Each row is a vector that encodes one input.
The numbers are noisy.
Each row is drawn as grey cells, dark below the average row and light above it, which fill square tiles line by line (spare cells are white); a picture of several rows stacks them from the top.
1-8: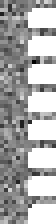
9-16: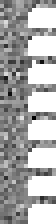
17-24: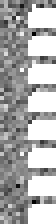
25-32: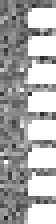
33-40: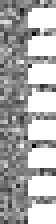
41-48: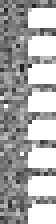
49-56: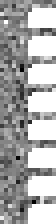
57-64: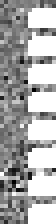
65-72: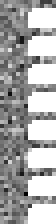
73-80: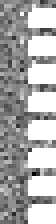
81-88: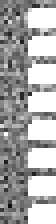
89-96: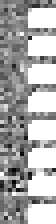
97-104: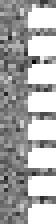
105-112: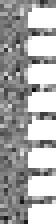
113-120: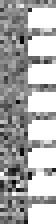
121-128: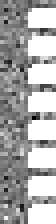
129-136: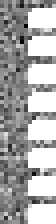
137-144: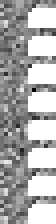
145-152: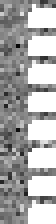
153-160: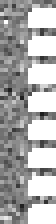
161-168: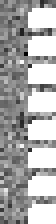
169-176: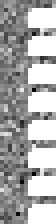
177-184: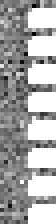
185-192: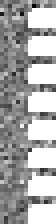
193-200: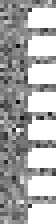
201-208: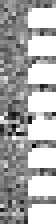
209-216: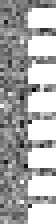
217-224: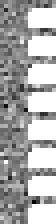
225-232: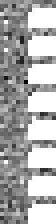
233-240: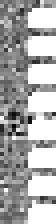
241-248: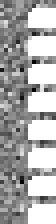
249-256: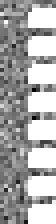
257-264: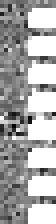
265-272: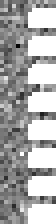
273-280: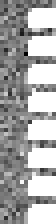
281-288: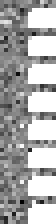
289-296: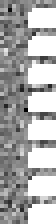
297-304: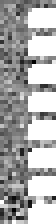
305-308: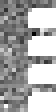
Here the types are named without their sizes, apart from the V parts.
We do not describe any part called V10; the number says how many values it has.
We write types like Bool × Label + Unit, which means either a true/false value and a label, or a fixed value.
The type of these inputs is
(Bool × V10 + Label) × Label + Unit.
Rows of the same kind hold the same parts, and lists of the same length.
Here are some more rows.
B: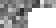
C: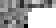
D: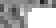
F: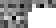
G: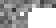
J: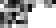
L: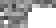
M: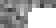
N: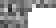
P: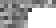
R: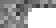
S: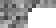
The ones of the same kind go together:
B, L, P, S
C, D, F, G, M, N, R
J

